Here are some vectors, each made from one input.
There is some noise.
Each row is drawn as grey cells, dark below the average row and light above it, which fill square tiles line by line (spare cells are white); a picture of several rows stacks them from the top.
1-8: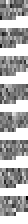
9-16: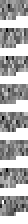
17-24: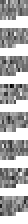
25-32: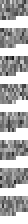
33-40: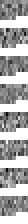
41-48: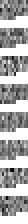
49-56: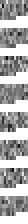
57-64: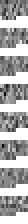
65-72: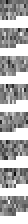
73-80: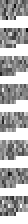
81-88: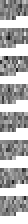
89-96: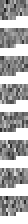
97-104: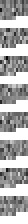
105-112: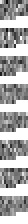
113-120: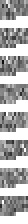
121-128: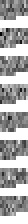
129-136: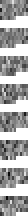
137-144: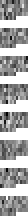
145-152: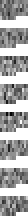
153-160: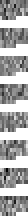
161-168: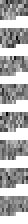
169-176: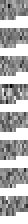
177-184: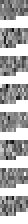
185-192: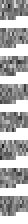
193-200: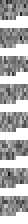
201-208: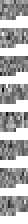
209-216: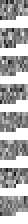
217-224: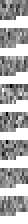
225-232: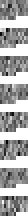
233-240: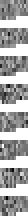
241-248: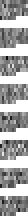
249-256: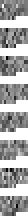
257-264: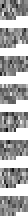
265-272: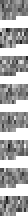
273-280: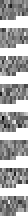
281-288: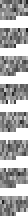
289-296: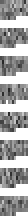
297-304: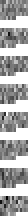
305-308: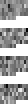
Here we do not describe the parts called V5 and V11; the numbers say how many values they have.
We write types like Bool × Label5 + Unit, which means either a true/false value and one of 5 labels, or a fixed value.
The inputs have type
Label6 × Label6 × V5 + (Line7 + Line8) × V11.
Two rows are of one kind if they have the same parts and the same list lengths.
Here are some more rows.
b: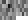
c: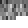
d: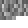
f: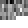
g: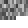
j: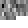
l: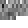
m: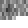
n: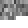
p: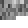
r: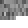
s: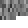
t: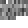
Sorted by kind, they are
b, d, m, p, r, s, t
c, f, g
j, l, n

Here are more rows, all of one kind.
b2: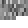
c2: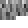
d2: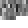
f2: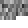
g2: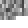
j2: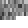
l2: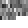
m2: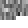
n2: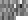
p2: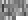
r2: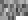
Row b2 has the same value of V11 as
g2 and n2.
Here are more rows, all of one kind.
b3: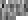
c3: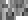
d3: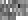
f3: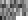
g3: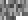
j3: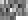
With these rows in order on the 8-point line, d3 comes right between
c3 and f3.
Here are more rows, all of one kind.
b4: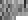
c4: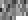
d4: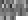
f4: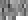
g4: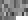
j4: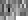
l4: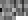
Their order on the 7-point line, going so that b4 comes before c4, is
d4, f4, j4, b4, c4, g4, l4.
